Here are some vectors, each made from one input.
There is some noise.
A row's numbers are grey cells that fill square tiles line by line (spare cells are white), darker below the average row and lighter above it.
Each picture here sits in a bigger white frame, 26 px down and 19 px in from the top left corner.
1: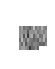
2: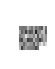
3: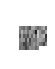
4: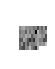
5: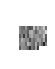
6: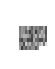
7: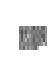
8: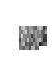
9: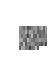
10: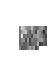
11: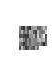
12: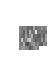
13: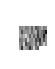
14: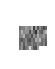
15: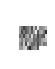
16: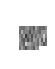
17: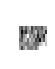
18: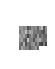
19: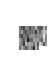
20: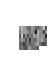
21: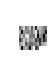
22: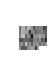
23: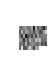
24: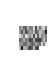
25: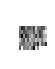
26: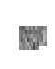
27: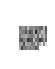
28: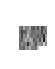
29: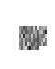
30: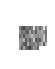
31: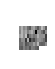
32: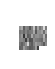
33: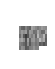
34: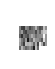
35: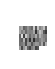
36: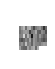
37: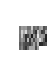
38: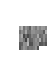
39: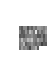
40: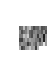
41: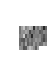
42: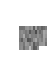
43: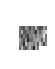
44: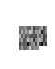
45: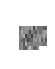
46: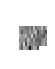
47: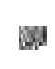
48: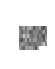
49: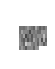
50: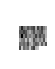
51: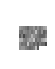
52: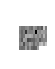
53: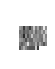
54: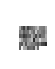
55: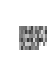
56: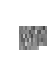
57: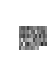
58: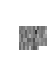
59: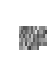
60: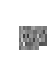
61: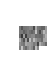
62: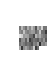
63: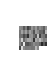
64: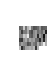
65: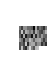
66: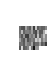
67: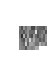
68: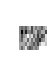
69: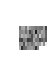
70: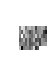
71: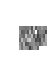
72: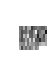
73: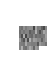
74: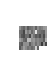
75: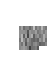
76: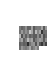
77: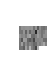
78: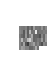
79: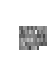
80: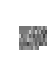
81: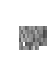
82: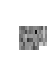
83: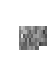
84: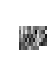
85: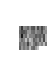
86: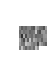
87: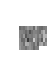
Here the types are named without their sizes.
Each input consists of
a point on a line, together with either a label, or a point on a line.
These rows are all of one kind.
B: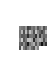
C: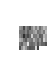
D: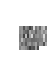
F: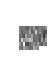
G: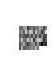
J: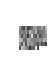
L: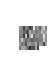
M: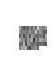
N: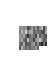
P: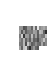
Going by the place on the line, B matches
F and G.
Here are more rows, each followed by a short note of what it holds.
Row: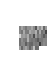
a label and a point on a line
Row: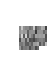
a label and a point on a line
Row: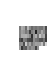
a point on each of two lines
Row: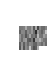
a point on each of two lines
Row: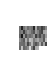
a point on each of two lines
